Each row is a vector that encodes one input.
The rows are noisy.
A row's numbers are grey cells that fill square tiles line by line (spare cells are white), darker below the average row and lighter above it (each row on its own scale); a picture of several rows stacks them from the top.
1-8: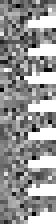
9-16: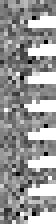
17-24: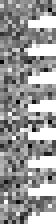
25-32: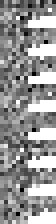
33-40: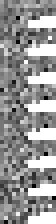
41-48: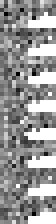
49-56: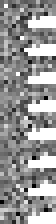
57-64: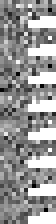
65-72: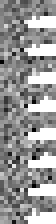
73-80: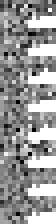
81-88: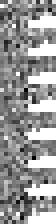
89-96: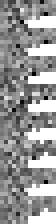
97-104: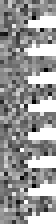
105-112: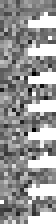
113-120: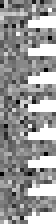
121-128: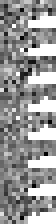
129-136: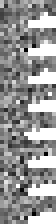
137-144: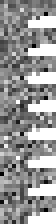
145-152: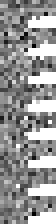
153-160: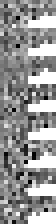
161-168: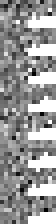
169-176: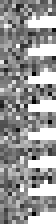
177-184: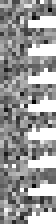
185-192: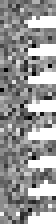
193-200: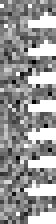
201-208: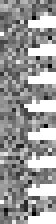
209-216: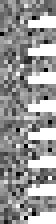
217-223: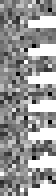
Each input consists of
a node of each of two 11-node trees and four true/false values.
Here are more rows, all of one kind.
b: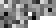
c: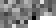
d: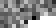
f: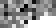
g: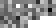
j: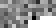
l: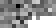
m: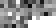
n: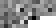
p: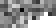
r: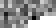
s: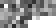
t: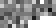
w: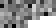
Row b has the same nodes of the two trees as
m, s and t.
